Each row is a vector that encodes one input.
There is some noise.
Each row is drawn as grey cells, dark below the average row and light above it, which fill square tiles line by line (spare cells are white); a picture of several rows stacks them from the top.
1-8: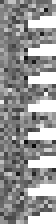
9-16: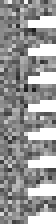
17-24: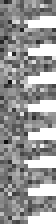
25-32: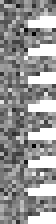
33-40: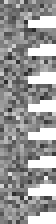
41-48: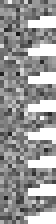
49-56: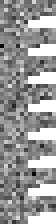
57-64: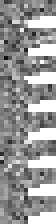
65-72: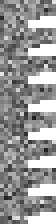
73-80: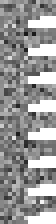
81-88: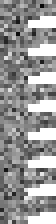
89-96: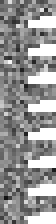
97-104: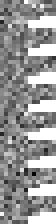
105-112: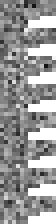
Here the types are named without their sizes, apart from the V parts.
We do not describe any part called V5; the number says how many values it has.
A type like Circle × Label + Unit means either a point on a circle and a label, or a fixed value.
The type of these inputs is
(Bool × Bool × Bool + V5) × Line.
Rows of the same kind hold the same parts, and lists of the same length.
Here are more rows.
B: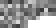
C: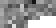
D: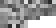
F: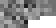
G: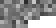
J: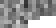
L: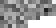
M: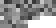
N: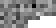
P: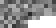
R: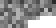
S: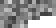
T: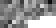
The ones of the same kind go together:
B, M, P, R, T
C, D, F, G, J, L, N, S

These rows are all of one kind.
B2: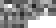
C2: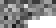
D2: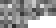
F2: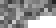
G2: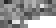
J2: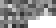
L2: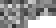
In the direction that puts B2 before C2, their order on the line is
B2, J2, C2, F2, L2, G2, D2.
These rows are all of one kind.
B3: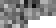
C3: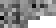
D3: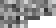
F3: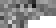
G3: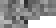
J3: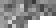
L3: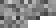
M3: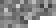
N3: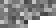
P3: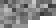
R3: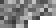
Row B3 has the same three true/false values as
G3 and P3.
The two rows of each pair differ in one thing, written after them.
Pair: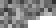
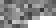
the value of V5
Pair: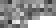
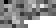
the place on the line
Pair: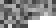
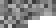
the place on the line
